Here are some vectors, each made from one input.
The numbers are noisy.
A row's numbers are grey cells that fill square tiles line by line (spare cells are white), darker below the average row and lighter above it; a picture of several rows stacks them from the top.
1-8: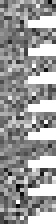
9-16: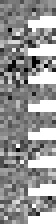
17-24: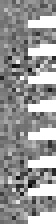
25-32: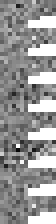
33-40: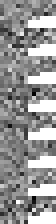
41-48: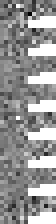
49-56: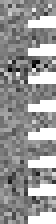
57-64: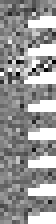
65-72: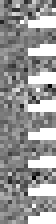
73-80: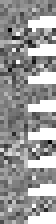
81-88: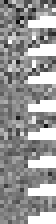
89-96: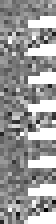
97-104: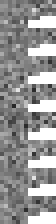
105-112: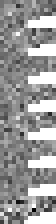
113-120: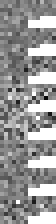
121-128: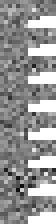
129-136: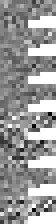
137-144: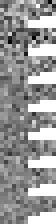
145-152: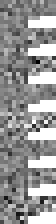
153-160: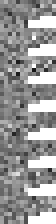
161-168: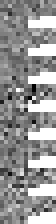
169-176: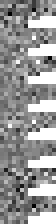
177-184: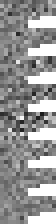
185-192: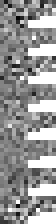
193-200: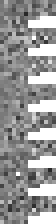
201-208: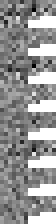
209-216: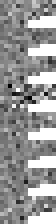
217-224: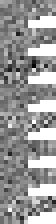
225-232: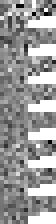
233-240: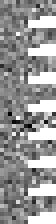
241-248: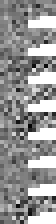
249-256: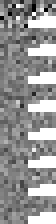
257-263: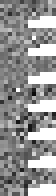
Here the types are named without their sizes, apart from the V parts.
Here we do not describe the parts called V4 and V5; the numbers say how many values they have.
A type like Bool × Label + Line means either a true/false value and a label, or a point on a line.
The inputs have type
(Bool × Bool × Bool × Bool + V5) × V4 + Line.
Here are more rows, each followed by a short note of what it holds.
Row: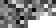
a point on a line
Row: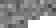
four true/false values and a value of V4
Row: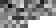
a point on a line
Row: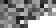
a point on a line
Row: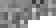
four true/false values and a value of V4
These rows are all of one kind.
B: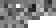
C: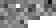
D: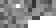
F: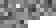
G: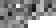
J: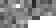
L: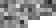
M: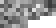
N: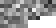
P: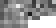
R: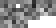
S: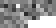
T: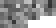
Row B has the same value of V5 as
C and N.
